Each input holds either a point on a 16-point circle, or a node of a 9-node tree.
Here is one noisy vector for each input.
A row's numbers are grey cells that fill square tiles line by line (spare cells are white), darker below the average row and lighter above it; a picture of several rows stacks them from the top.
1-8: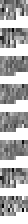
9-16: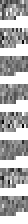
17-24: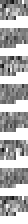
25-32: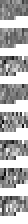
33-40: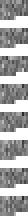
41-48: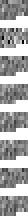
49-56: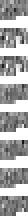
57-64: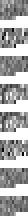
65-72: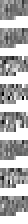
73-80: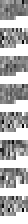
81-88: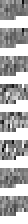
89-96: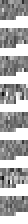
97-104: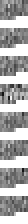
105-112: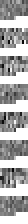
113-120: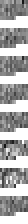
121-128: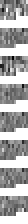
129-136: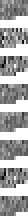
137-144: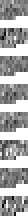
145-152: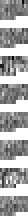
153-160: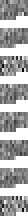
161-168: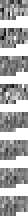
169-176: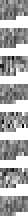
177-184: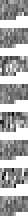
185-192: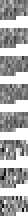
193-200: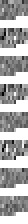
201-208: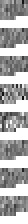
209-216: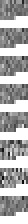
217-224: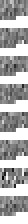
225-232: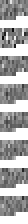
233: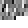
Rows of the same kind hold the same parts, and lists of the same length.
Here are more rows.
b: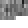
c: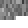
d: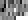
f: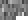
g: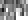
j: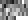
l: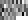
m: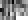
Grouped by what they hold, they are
b, c, f
d, g, j, l, m

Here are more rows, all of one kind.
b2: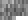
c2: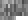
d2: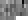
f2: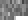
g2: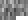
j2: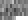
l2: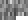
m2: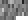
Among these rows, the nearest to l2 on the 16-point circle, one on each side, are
g2 and m2.
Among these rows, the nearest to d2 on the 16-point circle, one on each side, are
c2 and f2.
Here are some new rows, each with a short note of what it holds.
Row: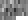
a point on a 16-point circle
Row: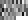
a node of a 9-node tree
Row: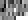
a node of a 9-node tree
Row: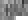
a point on a 16-point circle
